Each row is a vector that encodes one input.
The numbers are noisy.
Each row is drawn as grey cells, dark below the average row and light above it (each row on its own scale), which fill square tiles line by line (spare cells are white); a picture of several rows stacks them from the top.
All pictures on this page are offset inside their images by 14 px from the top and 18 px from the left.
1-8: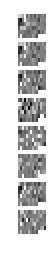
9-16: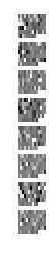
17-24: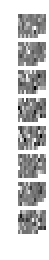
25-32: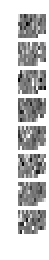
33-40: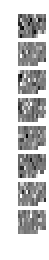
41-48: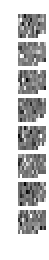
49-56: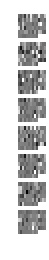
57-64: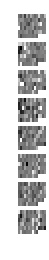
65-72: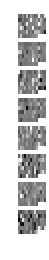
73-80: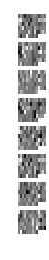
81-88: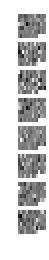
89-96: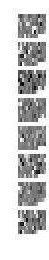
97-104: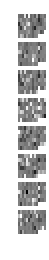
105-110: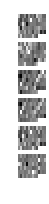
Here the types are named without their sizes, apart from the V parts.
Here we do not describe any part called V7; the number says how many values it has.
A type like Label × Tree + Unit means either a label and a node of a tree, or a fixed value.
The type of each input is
(Bool × Bool × Bool + Line) × V7.
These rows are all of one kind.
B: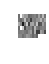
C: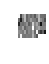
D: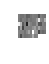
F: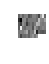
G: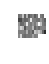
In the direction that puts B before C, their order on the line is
B, F, D, C, G.
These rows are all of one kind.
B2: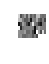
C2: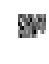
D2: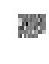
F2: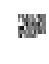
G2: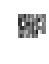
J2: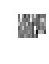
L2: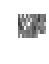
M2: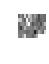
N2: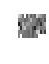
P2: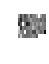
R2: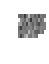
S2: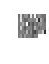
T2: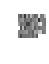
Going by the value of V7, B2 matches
N2 and P2.
